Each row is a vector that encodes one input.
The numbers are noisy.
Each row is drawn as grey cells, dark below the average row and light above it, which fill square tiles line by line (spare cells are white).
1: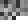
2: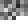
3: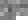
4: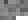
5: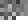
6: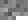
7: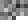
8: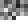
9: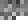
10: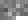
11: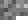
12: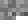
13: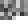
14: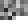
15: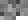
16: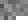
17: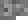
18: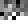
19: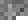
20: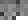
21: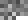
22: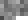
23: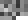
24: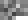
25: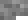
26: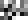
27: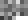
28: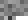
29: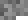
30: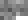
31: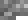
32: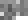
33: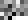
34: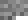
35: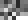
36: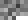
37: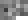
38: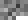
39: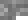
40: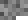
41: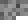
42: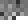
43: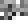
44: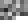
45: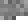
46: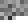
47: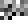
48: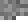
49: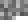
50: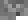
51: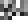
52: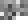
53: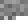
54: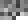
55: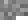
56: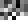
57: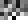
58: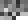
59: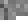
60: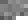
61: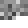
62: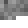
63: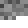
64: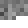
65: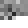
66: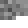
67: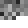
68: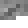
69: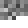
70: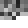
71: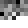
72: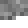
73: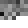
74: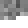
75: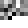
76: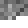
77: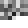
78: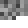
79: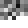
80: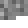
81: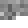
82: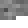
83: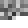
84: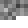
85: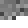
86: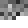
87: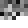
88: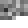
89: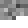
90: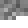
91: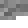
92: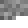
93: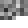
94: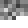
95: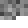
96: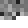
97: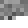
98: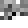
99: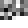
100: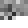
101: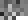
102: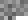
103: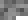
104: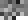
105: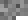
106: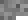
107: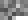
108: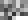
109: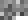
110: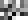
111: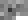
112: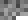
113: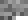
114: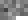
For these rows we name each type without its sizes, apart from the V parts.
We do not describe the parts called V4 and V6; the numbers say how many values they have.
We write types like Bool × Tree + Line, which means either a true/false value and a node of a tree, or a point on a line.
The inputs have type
(Bool × V4 + V6) × Line.
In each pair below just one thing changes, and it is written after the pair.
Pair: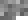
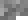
the true/false value
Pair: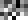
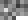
the true/false value
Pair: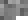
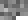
the place on the line
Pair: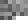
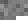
the value of V4
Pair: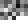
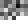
the value of V4
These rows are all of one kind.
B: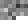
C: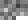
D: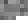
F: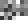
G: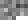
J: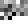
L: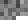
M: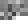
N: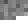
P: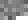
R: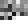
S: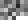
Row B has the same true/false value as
G, J and S.
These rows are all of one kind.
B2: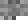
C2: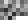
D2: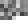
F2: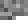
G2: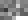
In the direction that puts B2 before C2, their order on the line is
B2, D2, G2, F2, C2.
